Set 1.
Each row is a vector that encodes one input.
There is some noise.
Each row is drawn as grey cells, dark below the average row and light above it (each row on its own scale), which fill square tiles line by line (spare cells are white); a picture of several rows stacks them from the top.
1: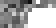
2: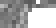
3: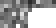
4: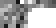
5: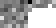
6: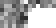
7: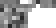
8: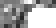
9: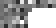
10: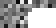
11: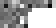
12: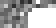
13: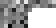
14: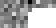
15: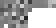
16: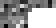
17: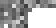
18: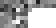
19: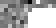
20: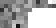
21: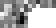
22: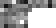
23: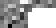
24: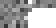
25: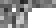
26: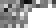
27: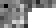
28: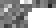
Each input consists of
a point on a 4-point line.
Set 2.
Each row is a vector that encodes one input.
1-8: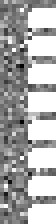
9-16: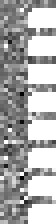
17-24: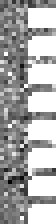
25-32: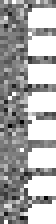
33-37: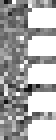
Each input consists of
a point on an 8-point line.
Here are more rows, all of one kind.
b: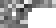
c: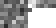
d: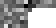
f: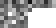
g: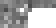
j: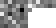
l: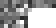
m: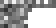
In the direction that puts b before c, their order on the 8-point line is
b, j, c, f, d, l, g, m.
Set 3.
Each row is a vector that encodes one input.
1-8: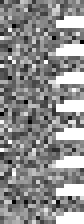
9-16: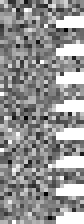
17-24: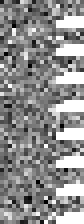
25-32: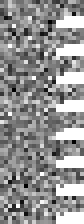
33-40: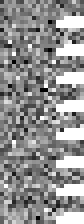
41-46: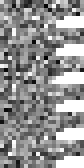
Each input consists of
one of 8 labels.
